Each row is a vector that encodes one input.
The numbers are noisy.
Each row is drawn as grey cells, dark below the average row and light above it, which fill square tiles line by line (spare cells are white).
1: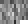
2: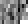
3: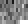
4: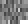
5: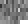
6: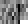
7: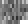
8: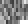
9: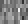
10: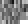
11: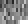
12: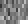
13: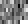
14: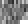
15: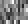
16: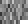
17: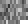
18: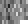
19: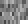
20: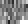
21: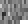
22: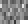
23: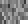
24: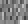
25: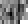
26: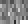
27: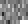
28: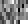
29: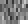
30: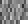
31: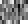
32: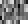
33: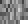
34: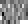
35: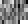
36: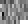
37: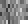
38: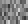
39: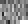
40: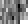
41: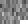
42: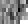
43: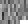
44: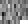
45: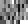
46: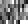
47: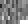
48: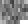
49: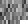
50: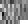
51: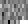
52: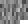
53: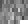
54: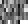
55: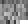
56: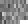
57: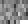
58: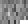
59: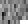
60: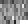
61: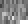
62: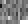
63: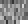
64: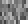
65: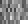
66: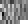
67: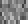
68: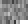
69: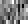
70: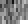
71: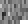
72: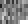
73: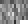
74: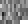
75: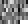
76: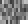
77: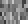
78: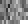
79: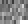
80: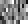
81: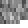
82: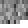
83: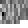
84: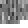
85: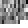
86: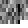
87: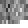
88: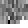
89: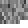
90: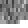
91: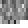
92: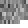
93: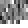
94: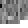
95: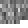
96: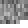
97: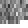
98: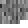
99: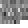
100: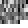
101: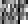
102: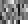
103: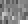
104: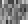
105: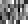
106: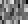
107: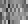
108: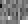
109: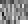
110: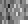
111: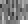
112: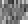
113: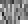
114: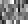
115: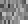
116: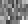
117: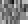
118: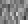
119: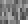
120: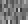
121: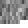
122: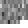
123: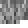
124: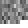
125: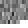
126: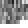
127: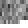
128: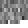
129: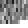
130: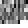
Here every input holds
a node of a 7-node tree, together with either a node of each of two 7-node trees, or five true/false values.
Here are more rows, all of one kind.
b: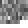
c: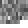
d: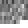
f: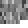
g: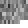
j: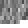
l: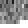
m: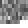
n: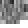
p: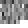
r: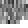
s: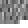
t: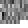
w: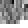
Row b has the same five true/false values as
c, f and m.
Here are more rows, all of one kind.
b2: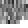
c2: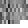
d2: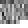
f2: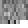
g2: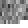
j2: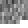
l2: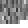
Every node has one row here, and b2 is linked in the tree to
l2.
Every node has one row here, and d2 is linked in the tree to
f2.
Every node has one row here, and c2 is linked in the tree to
g2.
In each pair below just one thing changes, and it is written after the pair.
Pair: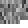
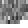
the node of the tree
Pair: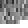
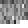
the node of the tree
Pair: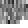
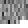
the node of the tree
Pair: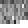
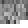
one of the five true/false values
